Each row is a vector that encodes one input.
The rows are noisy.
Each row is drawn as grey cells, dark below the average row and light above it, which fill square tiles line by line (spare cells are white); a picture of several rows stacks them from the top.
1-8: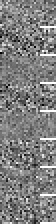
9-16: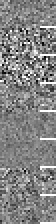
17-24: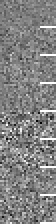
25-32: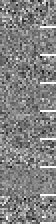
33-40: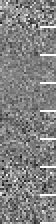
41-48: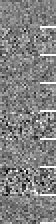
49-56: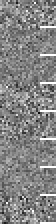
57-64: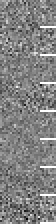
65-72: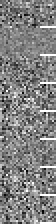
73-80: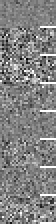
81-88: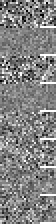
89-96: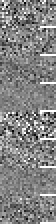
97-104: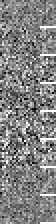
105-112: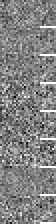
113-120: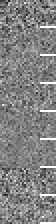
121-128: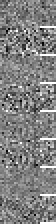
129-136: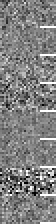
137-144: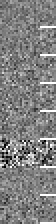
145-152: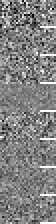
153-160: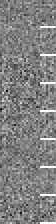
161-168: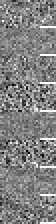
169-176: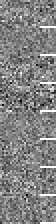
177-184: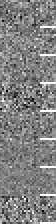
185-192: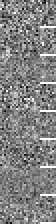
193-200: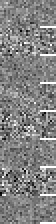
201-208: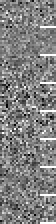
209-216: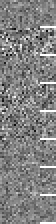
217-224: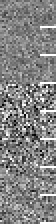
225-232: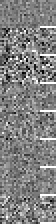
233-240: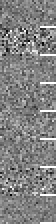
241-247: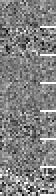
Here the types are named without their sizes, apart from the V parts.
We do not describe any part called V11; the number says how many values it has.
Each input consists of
a true/false value, together with either a point on a line, or a value of V11.
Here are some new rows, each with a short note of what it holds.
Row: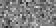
a true/false value and a value of V11
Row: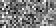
a true/false value and a value of V11
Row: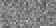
a true/false value and a value of V11
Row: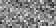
a true/false value and a value of V11
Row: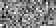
a point on a line and a true/false value
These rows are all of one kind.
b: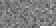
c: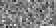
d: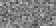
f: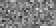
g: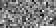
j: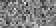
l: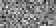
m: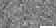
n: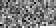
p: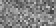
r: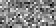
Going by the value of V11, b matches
c, f, g and l.
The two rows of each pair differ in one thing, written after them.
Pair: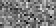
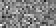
the place on the line
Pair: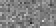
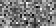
the true/false value
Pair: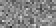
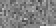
the place on the line
